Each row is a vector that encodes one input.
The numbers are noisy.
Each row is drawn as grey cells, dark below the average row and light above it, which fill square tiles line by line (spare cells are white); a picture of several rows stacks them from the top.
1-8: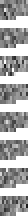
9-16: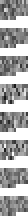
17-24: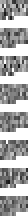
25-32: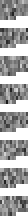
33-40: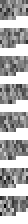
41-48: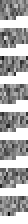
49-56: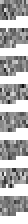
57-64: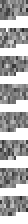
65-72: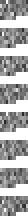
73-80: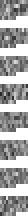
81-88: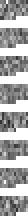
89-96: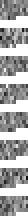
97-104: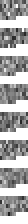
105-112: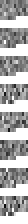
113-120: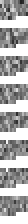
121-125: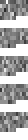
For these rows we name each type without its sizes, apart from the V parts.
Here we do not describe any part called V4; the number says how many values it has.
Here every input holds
either a point on a line, or a list of items, each a true/false value and a value of V4.
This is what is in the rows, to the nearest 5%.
About 30% of them hold a point on a line. The rest are lists of items, each a true/false value and a value of V4.
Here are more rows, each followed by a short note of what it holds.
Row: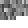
a list of one item
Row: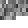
a point on a line
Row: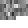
a list of one item
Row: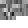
a list of one item
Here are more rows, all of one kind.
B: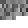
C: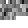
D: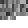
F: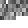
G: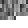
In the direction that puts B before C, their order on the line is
G, D, B, C, F.
